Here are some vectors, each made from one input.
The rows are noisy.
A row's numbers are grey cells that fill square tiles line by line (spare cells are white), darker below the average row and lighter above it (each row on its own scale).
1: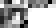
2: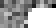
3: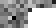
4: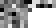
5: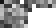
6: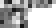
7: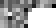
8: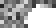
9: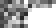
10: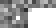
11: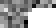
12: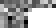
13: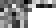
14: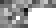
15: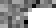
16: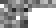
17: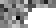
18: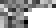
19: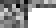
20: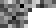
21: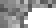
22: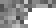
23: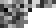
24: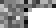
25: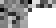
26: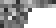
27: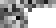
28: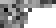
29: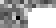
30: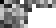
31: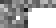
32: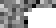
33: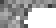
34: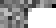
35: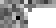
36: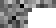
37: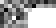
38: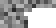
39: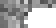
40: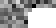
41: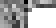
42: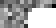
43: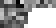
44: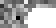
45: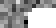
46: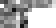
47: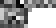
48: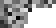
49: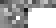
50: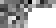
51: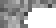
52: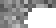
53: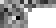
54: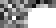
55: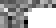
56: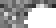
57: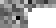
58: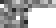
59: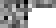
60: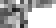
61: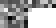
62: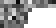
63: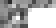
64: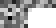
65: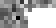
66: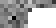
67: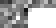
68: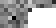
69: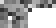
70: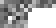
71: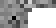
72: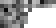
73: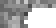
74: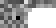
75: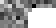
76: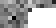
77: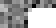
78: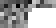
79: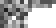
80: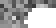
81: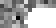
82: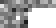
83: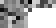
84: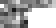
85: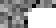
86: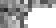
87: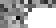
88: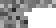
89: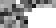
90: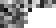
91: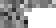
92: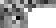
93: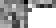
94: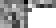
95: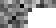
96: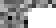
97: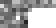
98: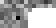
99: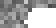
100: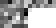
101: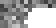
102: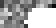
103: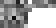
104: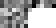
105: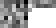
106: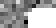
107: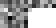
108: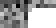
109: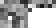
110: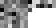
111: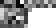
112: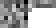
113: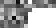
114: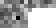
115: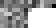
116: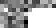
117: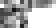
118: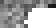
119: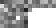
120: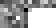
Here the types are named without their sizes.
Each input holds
either three true/false values, or a list of points on a line.
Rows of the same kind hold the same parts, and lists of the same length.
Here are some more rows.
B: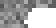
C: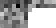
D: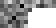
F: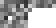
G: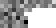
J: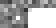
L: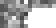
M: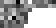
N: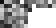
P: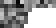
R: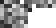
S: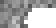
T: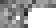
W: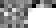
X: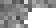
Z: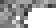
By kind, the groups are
B, G, W, X
C, D, F, M, P
J, L, S, T, Z
N, R

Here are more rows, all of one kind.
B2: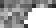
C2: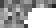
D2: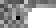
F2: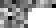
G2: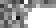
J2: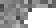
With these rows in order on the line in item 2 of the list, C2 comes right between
D2 and J2.
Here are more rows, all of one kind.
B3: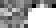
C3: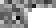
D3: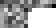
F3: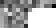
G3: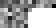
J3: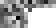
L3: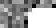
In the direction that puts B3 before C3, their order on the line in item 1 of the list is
D3, F3, G3, B3, C3, L3, J3.
